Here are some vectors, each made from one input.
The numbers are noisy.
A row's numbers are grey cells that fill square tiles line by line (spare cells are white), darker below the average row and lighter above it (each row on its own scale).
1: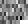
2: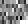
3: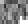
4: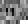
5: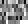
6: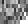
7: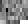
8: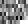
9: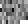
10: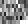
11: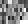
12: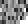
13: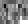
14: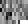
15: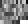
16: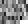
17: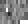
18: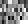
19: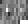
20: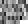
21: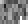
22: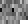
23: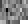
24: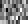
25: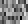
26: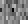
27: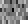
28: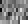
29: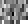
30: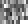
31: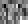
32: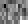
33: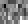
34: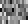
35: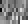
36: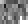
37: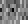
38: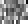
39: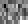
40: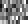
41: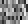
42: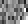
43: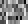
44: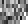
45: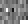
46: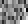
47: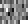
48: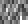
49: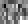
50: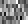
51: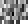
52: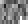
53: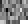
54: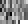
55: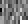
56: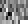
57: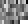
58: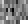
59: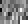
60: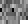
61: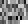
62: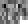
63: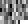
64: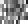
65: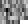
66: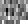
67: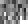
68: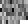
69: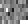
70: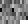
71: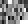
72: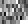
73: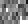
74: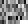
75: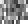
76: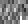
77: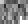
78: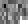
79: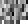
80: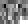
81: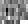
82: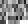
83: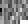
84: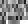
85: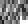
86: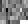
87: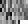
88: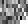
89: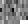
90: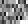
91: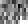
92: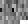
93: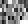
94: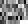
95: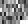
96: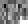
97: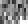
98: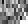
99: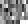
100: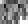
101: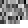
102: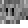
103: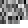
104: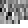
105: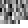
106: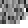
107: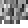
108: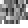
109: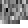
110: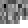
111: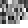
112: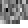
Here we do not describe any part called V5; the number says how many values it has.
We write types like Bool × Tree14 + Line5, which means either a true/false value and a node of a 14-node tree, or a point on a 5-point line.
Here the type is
(Bool × Bool × Bool + Unit) × V5 + Line8.
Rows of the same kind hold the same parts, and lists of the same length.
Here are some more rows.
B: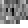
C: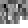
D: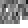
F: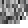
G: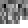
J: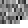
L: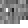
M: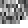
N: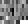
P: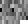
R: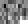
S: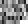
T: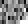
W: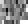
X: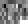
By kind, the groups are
B, L, N, P, W
C, D, G, R, X
F, J, M, S, T

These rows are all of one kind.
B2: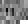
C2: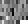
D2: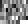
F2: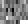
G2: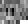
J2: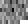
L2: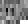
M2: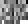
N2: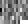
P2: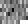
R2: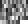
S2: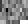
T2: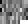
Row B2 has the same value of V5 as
G2, L2, S2 and T2.
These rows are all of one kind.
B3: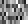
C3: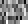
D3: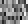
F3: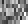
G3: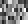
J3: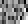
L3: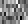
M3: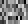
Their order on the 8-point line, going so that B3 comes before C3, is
F3, L3, B3, M3, C3, D3, J3, G3.
